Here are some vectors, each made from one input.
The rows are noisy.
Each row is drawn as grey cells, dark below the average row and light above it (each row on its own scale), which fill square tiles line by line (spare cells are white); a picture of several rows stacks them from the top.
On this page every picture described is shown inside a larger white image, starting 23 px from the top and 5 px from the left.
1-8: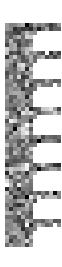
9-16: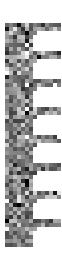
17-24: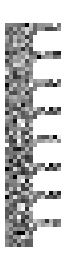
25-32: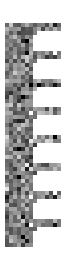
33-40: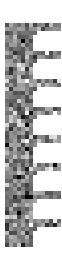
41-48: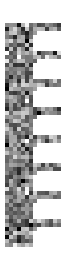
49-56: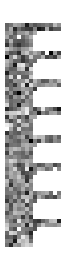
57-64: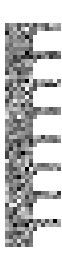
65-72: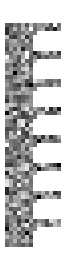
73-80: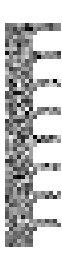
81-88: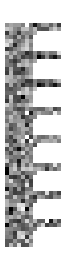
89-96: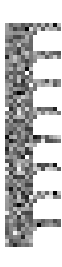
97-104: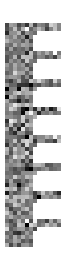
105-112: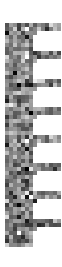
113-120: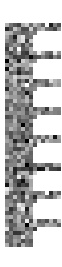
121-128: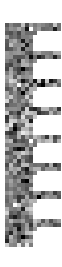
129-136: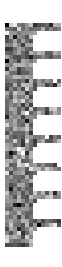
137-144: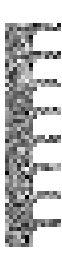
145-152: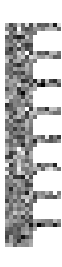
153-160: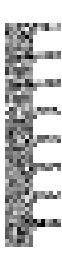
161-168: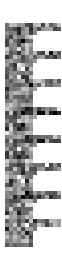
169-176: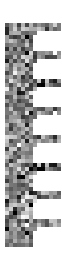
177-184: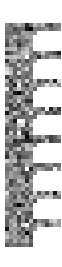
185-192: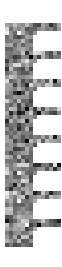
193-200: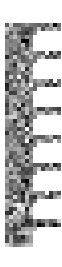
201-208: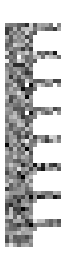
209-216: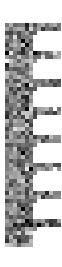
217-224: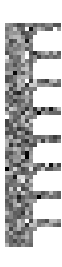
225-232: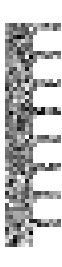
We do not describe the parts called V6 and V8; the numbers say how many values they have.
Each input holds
either a point on a 9-point line, or a node of a 9-node tree, or four true/false values, or a value of V6 and a value of V8.
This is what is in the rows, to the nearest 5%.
About 15% of them hold a point on a 9-point line. About 20% of them hold a node of a 9-node tree. About 40% of them hold four true/false values. The rest hold a value of V6 and a value of V8.
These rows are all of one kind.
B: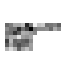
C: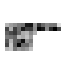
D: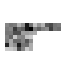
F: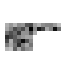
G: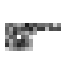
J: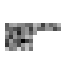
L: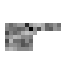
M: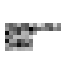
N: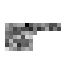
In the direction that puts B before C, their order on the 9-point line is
M, L, B, D, N, G, C, F, J.
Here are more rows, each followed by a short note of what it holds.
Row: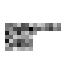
a point on a 9-point line
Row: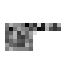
a value of V6 and a value of V8
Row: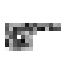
a point on a 9-point line
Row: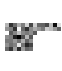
a node of a 9-node tree
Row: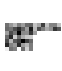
a point on a 9-point line
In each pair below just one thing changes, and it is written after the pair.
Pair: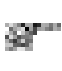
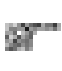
the value of V6
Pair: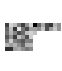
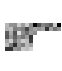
the value of V8
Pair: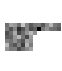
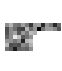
the value of V6
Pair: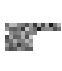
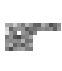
the value of V8
